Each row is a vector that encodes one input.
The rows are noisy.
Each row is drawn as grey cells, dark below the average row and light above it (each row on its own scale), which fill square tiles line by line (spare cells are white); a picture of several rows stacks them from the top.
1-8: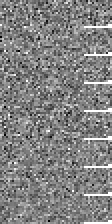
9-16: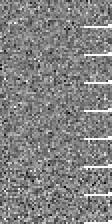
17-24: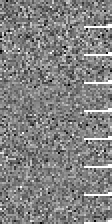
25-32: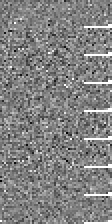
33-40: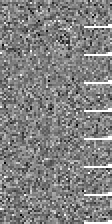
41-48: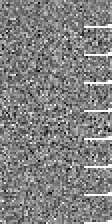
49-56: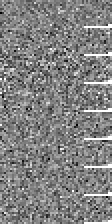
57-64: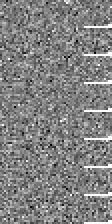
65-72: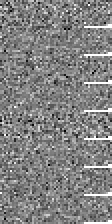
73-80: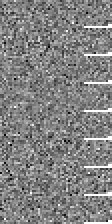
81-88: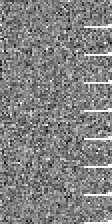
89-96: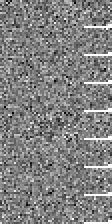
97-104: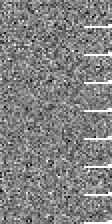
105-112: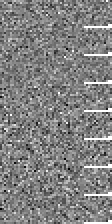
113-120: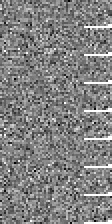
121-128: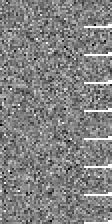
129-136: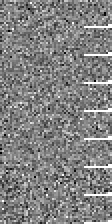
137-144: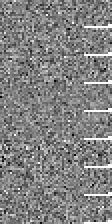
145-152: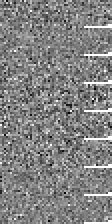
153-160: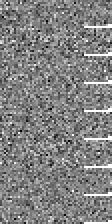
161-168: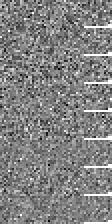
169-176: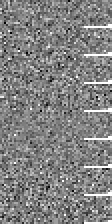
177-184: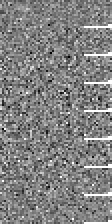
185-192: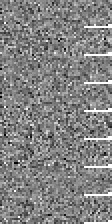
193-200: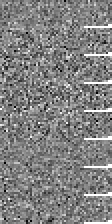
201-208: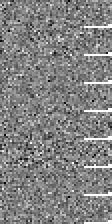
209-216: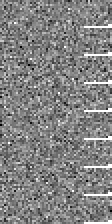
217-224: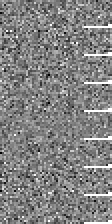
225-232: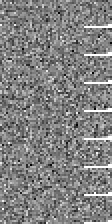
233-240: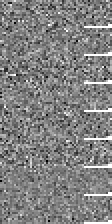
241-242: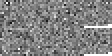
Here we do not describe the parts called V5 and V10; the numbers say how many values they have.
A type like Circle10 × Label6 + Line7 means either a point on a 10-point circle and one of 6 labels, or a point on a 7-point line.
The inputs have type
Bool × (Line6 + V10) + Tree9 × V5.
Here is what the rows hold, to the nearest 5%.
About 30% of them hold a node of a 9-node tree and a value of V5. The rest hold a true/false value, together with either a point on a 6-point line, or a value of V10.
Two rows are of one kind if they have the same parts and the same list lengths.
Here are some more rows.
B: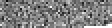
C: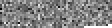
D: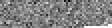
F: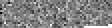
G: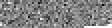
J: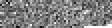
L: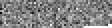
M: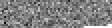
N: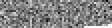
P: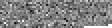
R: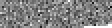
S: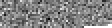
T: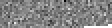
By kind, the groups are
B, G, J, N, R, S
C, F, L, T
D, M, P

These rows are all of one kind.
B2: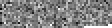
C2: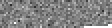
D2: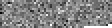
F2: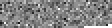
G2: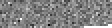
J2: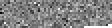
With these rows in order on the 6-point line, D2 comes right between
B2 and J2.
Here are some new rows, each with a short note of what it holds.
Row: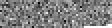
a node of a 9-node tree and a value of V5
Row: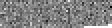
a node of a 9-node tree and a value of V5
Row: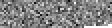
a true/false value and a value of V10
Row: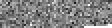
a node of a 9-node tree and a value of V5
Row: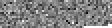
a true/false value and a value of V10
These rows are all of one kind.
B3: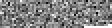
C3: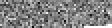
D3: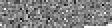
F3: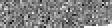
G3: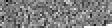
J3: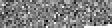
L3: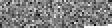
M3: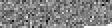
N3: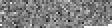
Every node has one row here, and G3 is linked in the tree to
J3.
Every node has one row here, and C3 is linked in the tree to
B3.
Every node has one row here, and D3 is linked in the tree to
B3.
